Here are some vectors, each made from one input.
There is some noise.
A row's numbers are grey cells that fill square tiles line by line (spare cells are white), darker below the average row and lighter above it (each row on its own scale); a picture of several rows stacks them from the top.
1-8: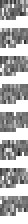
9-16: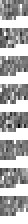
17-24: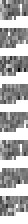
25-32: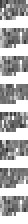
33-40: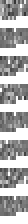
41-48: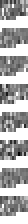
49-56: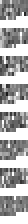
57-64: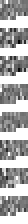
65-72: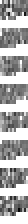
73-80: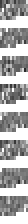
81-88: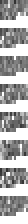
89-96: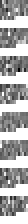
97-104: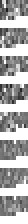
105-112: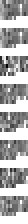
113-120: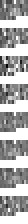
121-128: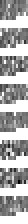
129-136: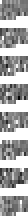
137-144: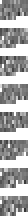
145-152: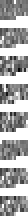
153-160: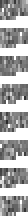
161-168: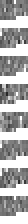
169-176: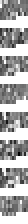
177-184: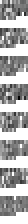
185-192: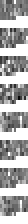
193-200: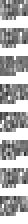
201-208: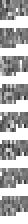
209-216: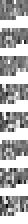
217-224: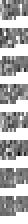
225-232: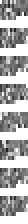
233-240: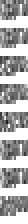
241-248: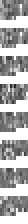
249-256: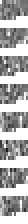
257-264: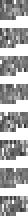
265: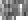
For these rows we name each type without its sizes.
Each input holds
a label, together with either a fixed value, or a label and four true/false values.
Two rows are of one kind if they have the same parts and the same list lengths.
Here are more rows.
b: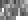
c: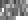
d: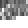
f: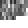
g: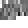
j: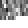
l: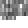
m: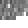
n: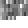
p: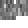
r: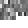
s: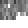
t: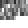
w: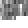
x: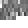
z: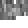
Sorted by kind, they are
b, c, d, g, j, l, m, n, p, r, s, t, w, x, z
f

